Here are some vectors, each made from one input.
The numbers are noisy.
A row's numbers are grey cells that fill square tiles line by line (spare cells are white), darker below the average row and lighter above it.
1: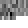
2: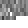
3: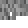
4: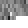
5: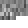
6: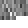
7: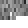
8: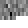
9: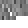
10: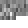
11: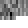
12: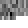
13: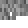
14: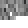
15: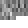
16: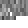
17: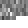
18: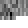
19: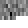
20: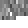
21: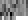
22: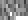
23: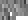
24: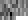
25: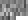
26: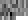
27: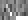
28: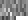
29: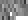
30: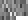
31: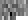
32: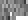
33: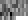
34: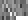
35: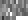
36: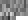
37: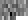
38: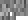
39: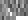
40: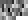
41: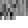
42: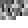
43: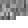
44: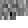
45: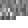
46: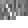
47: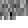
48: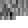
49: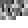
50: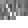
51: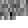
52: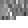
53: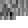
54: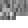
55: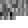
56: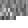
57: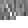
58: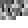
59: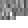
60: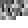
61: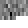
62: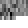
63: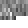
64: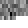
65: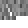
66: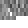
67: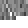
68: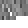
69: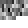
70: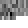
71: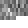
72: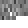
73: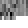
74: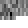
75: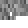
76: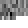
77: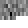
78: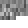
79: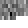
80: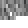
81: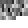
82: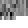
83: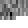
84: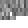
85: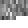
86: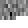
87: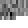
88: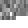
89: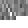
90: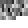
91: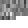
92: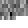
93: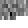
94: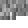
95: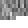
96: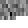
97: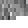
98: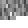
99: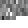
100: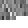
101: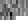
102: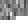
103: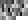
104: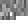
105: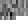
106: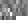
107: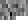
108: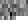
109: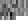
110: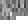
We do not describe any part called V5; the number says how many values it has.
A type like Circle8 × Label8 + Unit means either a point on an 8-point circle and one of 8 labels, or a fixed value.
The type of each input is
List2(Bool × V5).
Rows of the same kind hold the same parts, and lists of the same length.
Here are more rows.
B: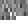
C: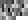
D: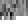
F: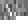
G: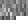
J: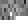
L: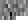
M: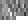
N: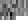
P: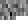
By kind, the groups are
B, F, G, J, M
C
D, L, N, P

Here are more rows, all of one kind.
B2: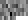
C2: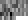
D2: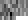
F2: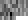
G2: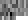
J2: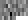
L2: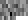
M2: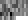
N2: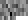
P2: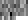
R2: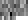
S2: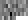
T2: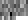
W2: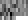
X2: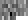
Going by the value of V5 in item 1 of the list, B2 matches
C2, L2, M2 and N2.
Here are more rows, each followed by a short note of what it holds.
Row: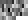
the empty list
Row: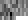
a list of one item
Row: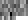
a list of one item
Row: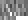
a list of two items
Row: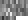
a list of two items
